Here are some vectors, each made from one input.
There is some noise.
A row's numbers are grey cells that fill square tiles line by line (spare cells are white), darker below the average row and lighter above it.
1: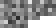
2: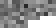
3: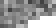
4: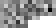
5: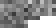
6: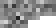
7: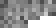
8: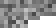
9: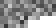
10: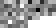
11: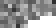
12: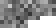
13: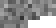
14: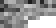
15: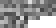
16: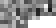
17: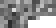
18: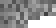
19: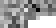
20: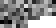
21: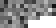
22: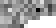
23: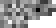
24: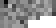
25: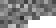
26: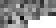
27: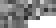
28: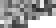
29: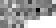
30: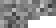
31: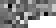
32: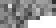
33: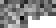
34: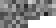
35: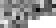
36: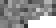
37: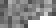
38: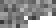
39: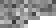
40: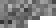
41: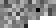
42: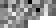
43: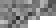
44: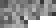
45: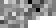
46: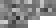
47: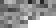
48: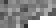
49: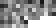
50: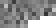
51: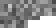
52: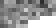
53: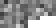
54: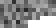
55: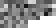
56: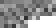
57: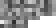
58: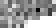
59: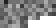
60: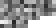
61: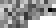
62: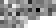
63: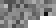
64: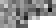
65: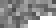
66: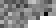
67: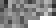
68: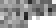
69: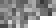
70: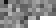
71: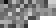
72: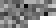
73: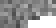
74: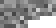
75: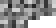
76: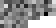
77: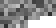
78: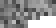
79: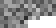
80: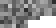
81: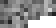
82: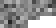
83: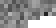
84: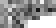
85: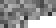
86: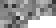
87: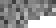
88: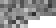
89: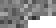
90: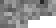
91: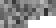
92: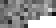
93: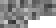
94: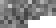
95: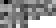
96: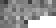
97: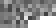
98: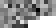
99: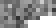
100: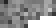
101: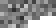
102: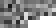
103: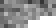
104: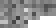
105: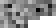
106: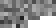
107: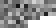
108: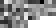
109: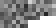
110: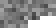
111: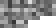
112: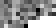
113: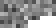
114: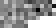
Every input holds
one of 5 labels, together with either one of 5 labels, or three true/false values.
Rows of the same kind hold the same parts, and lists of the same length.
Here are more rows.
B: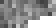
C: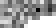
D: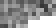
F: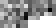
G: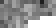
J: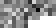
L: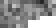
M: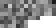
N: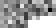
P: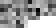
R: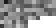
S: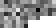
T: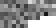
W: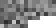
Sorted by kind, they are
B, D, G, L, M, R, T, W
C, F, J, N, P, S

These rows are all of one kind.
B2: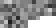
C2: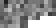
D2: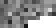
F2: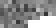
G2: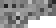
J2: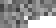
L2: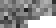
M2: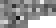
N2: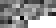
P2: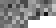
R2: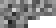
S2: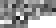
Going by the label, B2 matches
G2, M2, R2 and S2.
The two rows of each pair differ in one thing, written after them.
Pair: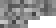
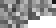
the label
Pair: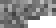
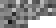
the label
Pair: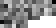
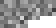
the label
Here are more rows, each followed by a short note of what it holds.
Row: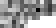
two labels (each one of 5)
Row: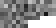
one of 5 labels and three true/false values
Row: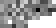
two labels (each one of 5)
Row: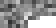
one of 5 labels and three true/false values
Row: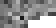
one of 5 labels and three true/false values
